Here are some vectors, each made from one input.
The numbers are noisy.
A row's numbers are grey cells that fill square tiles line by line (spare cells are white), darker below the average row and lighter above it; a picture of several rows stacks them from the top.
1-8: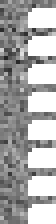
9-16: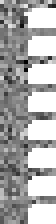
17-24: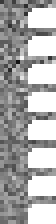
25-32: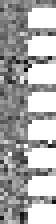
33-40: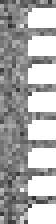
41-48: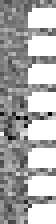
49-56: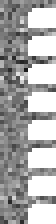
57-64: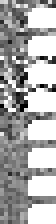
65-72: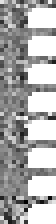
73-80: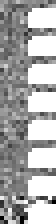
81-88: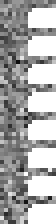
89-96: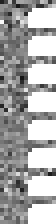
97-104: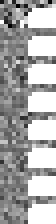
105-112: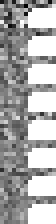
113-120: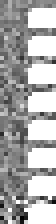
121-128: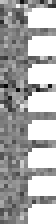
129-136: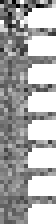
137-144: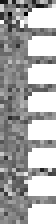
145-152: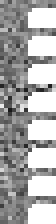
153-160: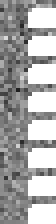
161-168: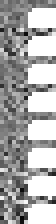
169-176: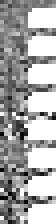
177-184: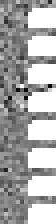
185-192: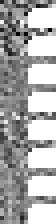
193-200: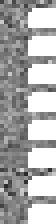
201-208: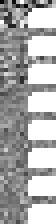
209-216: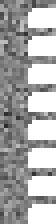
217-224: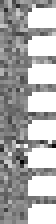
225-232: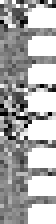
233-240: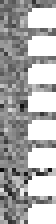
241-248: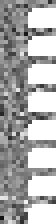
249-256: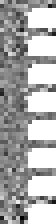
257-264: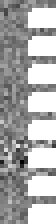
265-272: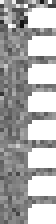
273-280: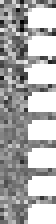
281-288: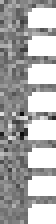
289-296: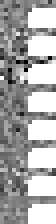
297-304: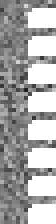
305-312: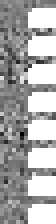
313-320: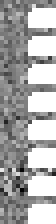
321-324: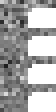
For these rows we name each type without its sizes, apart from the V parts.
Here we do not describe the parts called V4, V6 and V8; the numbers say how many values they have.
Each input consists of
a node of each of two trees, a true/false value, a value of V4, a value of V6 and a value of V8.
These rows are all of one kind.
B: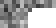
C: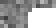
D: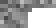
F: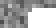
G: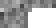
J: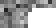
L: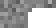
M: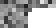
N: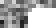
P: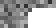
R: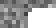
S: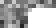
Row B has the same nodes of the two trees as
J and P.
